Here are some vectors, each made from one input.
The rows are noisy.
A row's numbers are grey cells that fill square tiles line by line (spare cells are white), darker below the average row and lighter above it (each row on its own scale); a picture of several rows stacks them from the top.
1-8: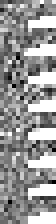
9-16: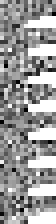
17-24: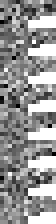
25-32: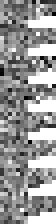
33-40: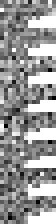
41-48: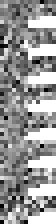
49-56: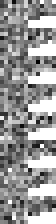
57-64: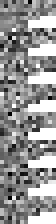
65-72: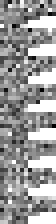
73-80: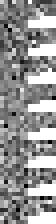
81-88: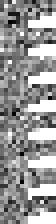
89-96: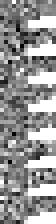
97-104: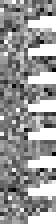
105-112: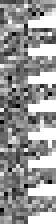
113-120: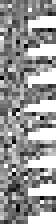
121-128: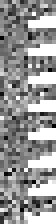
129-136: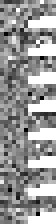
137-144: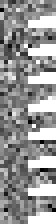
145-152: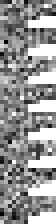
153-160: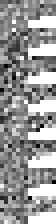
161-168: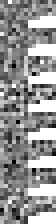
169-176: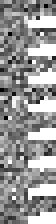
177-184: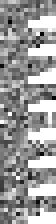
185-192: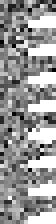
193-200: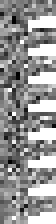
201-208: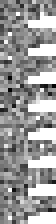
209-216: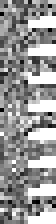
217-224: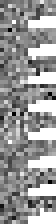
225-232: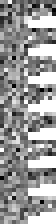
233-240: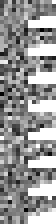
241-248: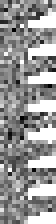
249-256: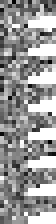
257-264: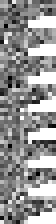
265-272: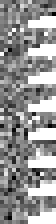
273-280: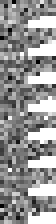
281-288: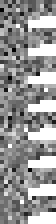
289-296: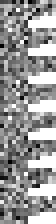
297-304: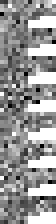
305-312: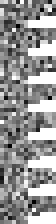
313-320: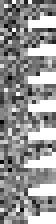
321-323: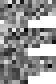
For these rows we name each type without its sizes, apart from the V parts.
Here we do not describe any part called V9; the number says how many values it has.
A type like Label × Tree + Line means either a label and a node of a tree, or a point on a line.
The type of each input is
Circle × (Tree + Unit) + Line × V9.
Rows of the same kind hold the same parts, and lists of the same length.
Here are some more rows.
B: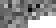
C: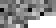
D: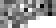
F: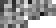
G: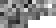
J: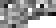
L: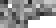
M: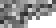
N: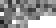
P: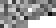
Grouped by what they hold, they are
B, C, F, N
D, J, P
G, L, M

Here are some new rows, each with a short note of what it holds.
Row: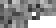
a point on a line and a value of V9
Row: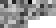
a point on a circle
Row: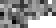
a point on a circle
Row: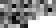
a point on a circle
